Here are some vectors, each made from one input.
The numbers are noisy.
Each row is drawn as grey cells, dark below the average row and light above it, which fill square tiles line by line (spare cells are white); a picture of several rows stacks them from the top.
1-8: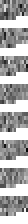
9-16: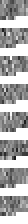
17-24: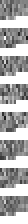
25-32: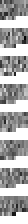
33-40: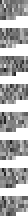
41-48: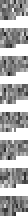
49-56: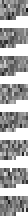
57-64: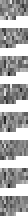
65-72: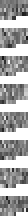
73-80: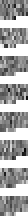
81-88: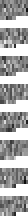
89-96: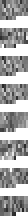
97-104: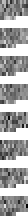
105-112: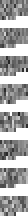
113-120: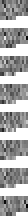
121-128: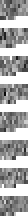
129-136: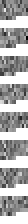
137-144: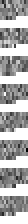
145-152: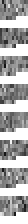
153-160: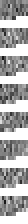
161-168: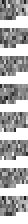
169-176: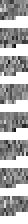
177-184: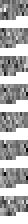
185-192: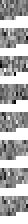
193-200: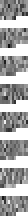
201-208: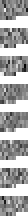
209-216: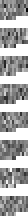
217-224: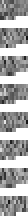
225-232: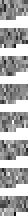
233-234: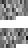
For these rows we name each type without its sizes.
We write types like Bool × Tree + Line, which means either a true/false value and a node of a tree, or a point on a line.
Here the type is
(Circle + Unit) × Tree + Line.
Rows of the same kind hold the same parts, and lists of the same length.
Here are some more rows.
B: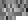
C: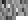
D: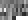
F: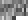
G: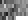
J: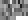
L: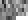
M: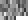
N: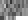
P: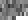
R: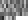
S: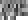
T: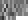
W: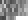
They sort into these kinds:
B, C, L
D, F, J, M, P, S
G, N, R, T, W

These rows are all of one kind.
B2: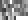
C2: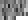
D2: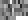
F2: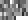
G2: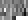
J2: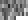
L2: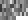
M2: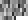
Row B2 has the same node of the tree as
C2 and J2.
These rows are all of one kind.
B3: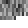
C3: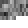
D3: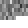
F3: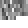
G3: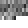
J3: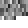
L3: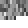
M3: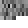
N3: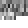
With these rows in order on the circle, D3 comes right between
C3 and F3.
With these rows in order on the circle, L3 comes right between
F3 and J3.
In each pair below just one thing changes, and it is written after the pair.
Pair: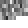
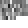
the place on the circle
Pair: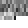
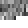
the node of the tree
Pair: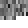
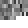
the place on the circle
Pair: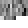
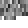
the node of the tree
